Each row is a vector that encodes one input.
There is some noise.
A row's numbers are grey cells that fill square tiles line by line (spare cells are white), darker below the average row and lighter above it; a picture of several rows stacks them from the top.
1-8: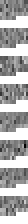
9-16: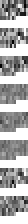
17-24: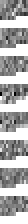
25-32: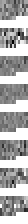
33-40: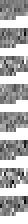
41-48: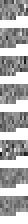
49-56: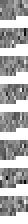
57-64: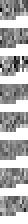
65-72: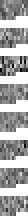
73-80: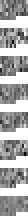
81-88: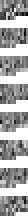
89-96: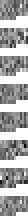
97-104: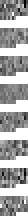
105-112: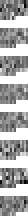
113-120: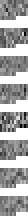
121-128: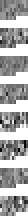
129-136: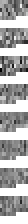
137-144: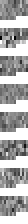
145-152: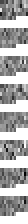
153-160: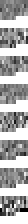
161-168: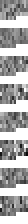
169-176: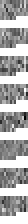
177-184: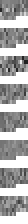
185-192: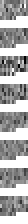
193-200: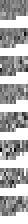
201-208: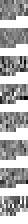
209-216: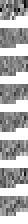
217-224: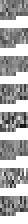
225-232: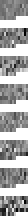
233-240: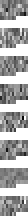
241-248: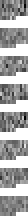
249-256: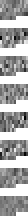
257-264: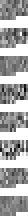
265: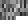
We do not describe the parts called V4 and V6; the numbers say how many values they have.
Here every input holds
either a point on a 9-point line, four true/false values and a value of V4, or a point on an 11-point line and a value of V6.
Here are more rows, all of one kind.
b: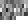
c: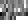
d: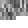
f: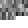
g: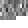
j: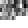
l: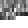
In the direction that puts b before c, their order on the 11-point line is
b, j, l, d, f, c, g.
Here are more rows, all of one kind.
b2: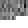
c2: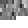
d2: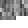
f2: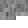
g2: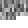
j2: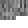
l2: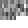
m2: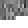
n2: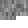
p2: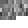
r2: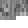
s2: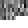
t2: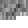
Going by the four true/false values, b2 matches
c2, j2, n2 and r2.
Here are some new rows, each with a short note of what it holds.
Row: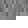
a point on a 9-point line, four true/false values and a value of V4
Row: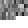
a point on an 11-point line and a value of V6
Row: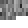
a point on a 9-point line, four true/false values and a value of V4
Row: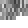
a point on an 11-point line and a value of V6
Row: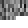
a point on a 9-point line, four true/false values and a value of V4
